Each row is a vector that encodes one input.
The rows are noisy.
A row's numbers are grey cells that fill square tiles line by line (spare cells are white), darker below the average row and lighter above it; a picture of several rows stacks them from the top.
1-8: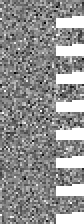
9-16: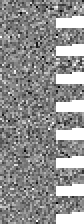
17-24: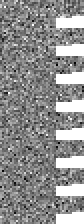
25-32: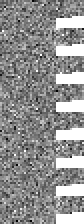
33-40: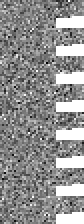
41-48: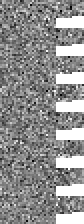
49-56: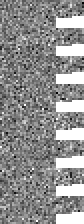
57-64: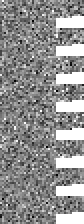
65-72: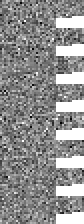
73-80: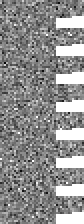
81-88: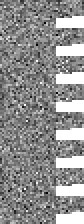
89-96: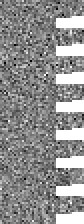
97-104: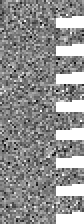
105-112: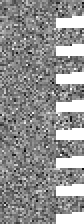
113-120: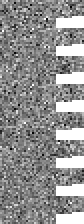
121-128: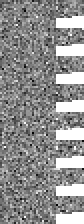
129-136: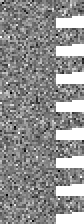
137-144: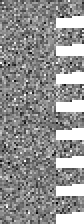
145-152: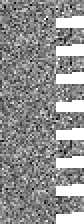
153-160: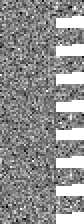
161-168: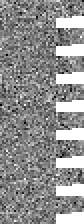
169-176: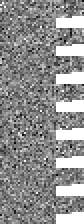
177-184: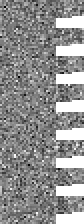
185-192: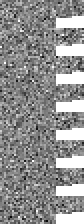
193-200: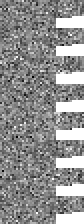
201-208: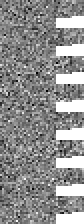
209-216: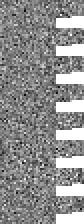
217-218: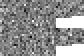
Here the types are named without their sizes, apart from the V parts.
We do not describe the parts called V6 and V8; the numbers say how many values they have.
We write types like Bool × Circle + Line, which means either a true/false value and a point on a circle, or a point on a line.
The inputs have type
Label × (Tree + V6) × V8.
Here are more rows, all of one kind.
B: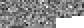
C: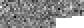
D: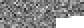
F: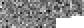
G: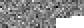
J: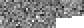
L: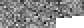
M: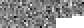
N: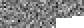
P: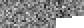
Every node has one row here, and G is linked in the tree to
D, F and P.
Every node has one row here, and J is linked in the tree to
D, L and N.
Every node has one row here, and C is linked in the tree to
N.
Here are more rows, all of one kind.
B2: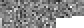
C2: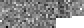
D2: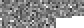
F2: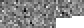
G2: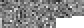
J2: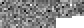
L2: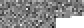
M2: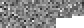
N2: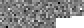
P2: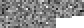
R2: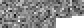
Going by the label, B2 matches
C2, F2 and G2.
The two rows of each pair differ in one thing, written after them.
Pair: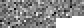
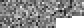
the label
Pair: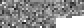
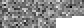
the value of V6
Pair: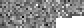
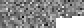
the value of V8
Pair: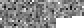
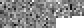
the value of V8
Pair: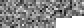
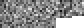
the value of V8
